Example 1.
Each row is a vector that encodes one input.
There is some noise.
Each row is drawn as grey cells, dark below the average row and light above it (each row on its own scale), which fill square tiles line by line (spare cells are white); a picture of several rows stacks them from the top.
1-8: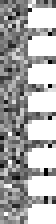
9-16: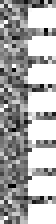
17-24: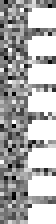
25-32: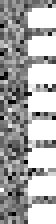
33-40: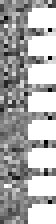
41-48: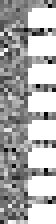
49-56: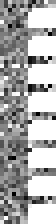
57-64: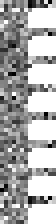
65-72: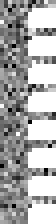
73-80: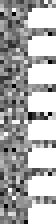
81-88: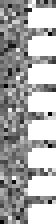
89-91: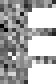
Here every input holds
either one of 5 labels, or one of 9 labels, a point on a 4-point line and a point on a 9-point line.
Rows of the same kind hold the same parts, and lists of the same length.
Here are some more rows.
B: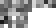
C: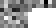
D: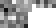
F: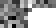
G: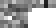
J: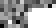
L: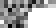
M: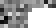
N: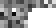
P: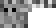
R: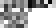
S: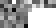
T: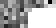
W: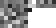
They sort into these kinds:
B, C, D, F, G, J, M, P, S, W
L, N, R, T

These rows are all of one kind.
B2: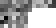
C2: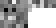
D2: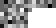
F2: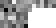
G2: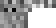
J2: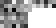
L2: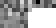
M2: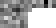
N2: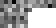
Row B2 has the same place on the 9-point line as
C2 and L2.
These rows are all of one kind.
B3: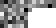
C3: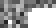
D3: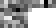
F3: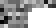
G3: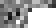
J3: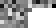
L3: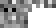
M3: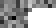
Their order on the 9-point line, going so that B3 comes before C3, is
B3, D3, L3, M3, J3, F3, C3, G3.
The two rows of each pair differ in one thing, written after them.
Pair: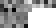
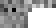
the place on the 4-point line
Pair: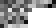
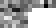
the label
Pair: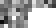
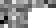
the place on the 4-point line
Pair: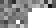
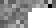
the place on the 9-point line
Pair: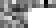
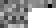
the label
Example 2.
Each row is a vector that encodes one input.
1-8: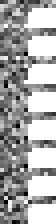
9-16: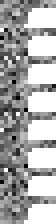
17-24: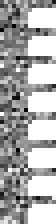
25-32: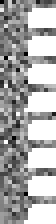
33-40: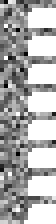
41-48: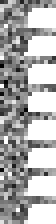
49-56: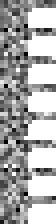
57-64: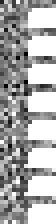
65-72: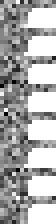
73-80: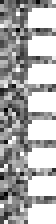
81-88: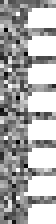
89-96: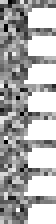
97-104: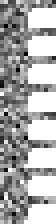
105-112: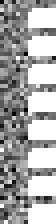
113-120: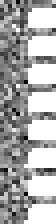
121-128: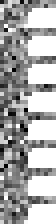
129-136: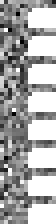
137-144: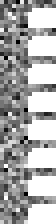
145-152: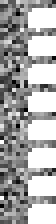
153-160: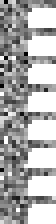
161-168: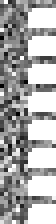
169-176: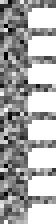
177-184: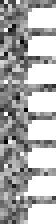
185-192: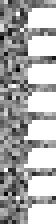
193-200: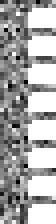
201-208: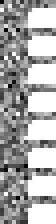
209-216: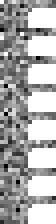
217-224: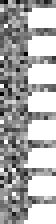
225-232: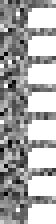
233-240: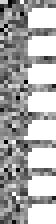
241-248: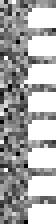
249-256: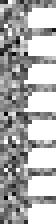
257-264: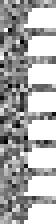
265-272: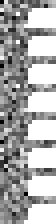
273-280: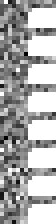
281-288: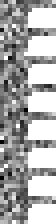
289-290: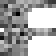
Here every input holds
one of 12 labels, together with either a fixed value, or one of 10 labels and one of 12 labels.
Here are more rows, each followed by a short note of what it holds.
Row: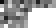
one of 10 labels and two labels (each one of 12)
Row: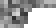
one of 12 labels
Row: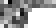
one of 10 labels and two labels (each one of 12)
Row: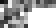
one of 10 labels and two labels (each one of 12)
